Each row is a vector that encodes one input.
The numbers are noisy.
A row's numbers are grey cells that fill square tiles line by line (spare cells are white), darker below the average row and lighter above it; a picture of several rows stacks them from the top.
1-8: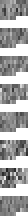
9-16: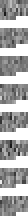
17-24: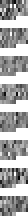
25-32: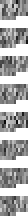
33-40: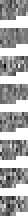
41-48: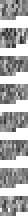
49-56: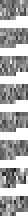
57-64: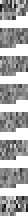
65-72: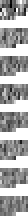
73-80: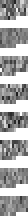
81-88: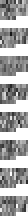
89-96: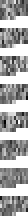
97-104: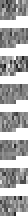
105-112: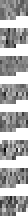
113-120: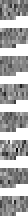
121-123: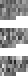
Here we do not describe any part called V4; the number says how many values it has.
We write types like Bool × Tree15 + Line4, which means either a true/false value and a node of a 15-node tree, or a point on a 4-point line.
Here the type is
List2(Bool × (Circle5 + V4)).
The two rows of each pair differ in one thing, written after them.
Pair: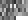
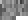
the value of V4 in item 1 of the list
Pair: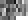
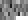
the value of V4 in item 1 of the list
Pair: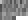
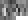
the true/false value in item 2 of the list
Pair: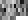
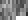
the place on the 5-point circle in item 2 of the list
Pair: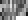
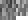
the true/false value in item 1 of the list
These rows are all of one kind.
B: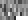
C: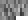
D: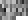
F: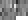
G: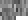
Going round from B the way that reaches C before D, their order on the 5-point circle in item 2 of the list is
B, G, C, F, D.
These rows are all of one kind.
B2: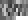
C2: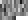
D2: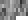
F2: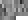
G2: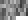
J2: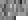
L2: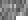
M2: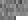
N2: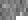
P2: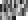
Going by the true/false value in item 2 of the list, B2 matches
M2 and P2.
